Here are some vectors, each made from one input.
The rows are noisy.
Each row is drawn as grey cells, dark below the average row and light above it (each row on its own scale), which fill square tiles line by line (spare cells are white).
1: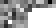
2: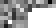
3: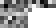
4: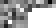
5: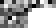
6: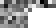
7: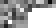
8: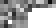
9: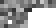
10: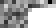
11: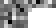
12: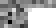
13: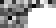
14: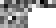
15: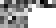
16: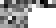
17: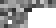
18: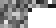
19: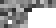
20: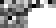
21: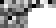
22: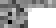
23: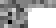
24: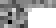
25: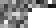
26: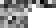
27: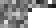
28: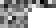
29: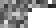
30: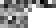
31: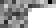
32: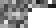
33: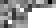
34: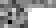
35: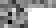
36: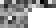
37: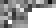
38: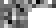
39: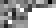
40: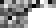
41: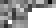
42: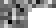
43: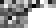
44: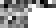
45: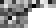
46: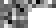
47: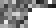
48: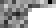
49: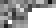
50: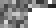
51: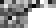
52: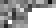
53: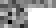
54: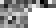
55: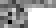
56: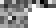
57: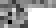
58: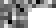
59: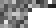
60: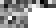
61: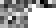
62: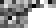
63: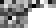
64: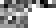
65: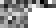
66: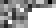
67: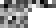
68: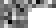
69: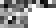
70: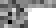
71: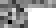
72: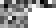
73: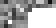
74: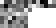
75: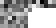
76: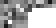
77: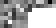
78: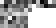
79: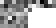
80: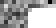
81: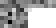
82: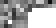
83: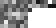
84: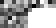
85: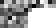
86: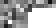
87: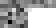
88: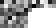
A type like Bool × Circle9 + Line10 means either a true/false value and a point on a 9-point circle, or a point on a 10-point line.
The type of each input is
Bool × Bool × Bool.
